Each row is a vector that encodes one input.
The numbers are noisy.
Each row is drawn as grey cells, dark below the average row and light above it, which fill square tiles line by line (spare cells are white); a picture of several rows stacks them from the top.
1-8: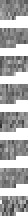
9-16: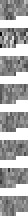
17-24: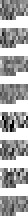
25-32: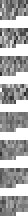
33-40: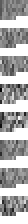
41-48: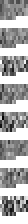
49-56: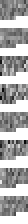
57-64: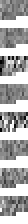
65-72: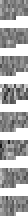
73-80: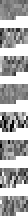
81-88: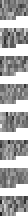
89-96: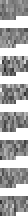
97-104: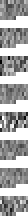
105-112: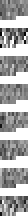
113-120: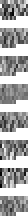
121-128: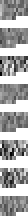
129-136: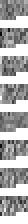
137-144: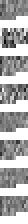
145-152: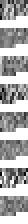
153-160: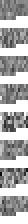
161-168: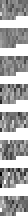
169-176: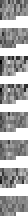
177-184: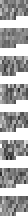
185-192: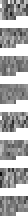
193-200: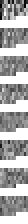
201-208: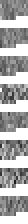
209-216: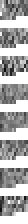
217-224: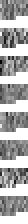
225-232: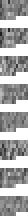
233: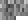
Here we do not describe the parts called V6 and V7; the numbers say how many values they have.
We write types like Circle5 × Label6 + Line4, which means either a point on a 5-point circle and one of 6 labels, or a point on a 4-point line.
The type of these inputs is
Bool × Tree9 + (Line9 + V7) × V6.
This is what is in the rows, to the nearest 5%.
About 35% of them hold a node of a 9-node tree and a true/false value. The rest hold a value of V6, together with either a point on a 9-point line, or a value of V7.
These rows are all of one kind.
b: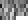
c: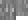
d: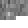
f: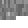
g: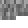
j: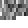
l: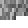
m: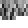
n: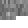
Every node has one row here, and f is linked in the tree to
b, d and n.
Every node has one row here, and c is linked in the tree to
d and m.
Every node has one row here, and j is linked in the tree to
b.
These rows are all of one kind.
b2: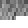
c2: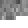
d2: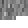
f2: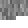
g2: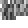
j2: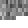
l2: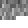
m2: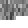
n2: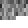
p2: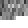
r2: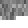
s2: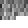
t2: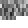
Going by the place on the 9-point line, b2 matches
f2, l2 and t2.
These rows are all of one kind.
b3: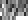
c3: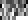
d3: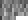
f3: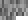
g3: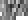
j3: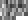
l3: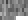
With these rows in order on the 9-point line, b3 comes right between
c3 and g3.
